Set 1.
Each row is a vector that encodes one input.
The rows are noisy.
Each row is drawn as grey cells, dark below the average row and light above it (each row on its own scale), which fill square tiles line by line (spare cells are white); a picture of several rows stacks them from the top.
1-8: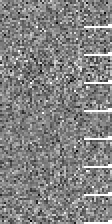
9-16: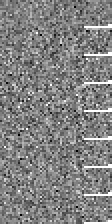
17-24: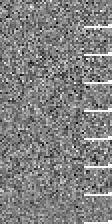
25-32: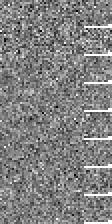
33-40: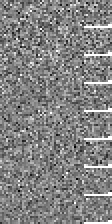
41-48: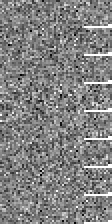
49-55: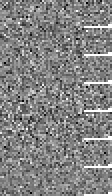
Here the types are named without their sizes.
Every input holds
a point on a line and a true/false value.
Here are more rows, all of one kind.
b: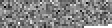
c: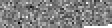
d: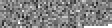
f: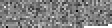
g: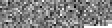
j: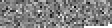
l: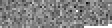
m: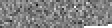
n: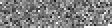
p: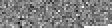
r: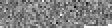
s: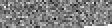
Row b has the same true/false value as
d and m.
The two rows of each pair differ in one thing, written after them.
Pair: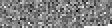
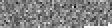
the place on the line
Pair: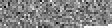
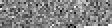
the place on the line
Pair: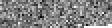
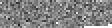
the true/false value
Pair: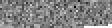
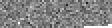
the true/false value
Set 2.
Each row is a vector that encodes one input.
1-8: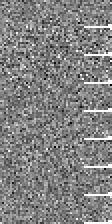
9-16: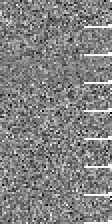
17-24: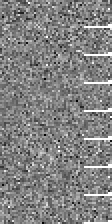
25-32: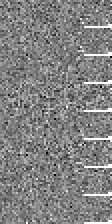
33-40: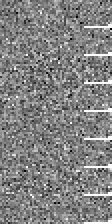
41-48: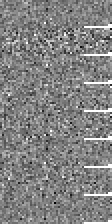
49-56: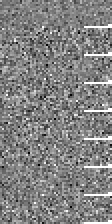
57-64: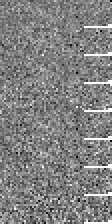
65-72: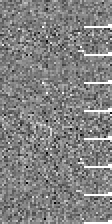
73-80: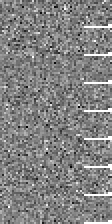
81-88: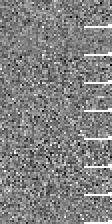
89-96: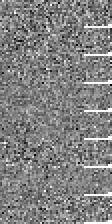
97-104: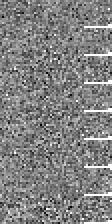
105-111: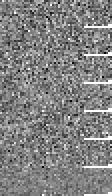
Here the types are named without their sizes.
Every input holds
a list of points on a circle.
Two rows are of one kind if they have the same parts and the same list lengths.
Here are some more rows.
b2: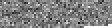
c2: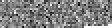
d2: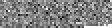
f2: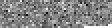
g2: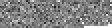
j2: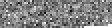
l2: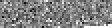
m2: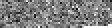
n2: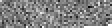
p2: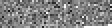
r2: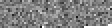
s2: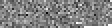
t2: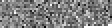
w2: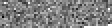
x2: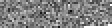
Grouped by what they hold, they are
b2, f2, l2, m2, n2, p2, w2
c2, t2
d2, g2, j2, r2, s2, x2

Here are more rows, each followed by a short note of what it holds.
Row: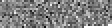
the empty list
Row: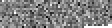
the empty list
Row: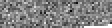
a list of one item
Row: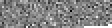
a list of two items
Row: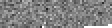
a list of one item
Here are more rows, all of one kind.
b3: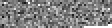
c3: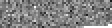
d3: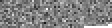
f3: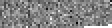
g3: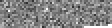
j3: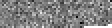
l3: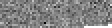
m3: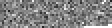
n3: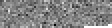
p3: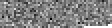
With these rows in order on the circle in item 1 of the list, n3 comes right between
d3 and g3.
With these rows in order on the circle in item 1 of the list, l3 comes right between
d3 and m3.
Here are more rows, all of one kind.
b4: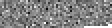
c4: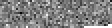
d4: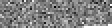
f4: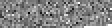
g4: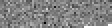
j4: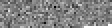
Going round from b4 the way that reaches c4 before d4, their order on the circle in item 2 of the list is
b4, c4, g4, j4, d4, f4.
